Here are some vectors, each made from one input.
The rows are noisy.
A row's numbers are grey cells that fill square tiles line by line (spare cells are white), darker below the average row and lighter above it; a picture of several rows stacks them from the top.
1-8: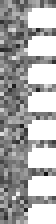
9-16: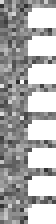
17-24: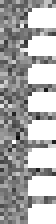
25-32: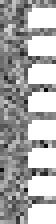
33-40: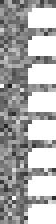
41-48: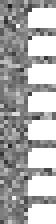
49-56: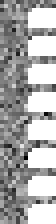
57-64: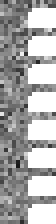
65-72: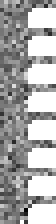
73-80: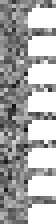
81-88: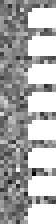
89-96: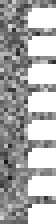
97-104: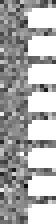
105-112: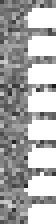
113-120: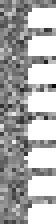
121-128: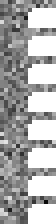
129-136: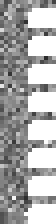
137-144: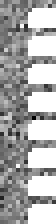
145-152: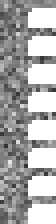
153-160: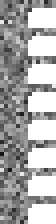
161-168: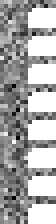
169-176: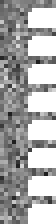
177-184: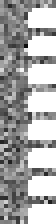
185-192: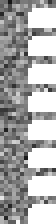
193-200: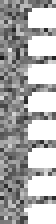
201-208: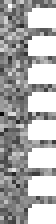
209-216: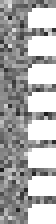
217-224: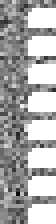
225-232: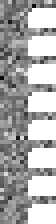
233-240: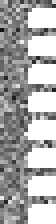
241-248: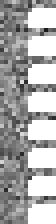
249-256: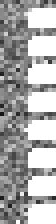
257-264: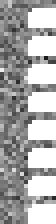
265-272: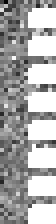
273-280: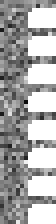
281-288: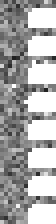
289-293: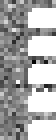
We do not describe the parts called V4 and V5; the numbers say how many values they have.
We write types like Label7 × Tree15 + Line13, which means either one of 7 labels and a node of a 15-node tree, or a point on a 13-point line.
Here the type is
Bool × Bool × Bool + Line9 + (Tree10 + V4) × V5.
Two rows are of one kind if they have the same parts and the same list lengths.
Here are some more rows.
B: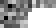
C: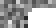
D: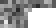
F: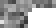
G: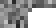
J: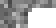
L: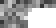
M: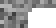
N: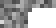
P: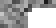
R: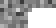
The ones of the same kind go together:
B, C, D, G
F, J, M, N
L
P, R

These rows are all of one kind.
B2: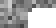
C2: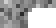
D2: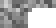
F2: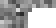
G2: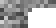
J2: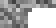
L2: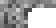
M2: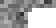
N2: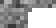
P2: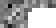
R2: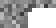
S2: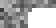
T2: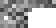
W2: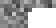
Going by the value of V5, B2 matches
D2, F2, J2 and N2.
